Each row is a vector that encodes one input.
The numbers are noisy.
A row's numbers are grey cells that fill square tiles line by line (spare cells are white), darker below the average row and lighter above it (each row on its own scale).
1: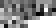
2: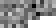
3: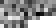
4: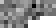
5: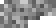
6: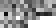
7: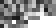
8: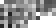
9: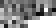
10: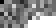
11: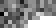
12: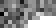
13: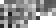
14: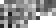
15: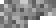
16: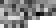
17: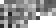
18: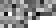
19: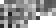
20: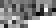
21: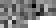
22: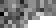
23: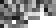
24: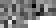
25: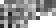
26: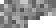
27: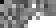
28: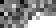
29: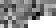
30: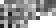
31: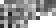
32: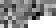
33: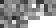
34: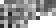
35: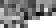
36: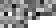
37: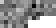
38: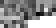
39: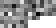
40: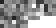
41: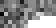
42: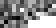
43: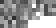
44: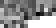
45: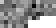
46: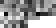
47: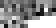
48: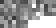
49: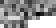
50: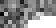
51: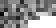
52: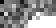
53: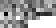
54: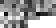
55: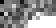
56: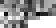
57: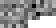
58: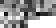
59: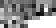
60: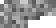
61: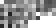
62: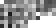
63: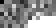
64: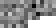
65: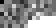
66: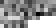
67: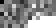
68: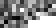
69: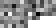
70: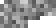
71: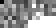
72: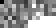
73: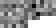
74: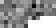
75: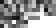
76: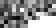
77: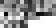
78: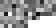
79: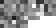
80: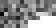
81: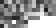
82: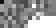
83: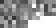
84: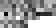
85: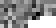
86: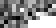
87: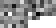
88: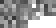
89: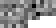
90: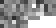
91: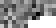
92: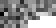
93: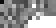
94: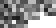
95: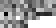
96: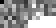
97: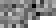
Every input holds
a true/false value, together with either a point on an 11-point circle, or a fixed value.
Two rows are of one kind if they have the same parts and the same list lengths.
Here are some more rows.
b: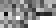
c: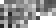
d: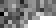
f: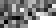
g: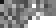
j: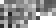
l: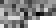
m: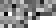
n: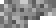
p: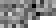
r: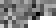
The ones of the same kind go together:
b, d, f, g, l, m, p, r
c, j, n

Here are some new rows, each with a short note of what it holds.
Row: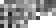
a true/false value
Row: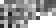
a true/false value
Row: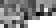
a point on an 11-point circle and a true/false value
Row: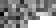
a point on an 11-point circle and a true/false value
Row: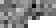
a point on an 11-point circle and a true/false value
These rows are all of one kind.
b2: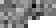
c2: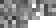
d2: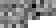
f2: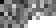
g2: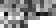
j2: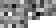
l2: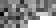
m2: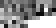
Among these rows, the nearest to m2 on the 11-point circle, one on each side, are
f2 and l2.
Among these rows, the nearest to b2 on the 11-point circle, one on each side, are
d2 and l2.
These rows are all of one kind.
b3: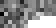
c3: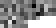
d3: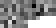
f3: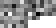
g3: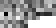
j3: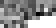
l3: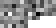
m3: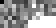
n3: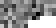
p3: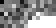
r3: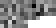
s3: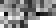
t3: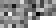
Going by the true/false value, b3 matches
m3 and p3.
